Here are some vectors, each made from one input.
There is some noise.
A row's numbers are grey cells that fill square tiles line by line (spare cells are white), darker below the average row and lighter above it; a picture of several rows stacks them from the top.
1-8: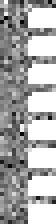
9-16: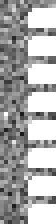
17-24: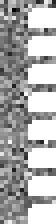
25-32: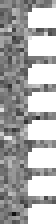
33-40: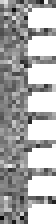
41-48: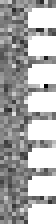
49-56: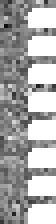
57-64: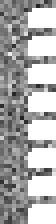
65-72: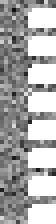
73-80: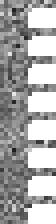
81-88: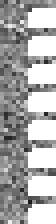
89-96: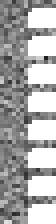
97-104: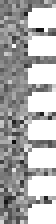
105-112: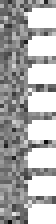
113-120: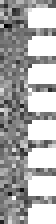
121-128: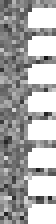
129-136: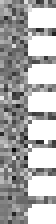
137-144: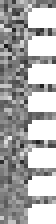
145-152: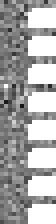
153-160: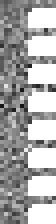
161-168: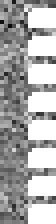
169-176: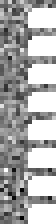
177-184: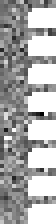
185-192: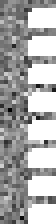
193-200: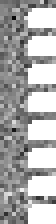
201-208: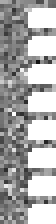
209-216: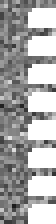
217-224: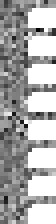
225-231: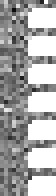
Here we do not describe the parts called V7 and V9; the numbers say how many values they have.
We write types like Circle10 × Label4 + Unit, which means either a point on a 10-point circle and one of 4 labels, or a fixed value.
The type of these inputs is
(Line5 + V9) × V7 + Line6 × Tree8.
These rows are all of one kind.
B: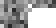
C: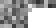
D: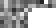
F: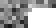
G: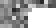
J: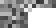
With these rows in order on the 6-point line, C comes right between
G and J.
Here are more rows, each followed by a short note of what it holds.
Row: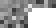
a point on a 6-point line and a node of an 8-node tree
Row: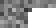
a point on a 5-point line and a value of V7
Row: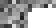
a value of V7 and a value of V9
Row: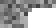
a point on a 5-point line and a value of V7
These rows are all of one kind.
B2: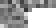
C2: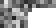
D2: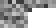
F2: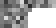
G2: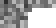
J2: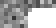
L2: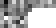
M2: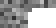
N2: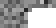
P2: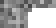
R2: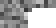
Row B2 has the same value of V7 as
J2 and P2.
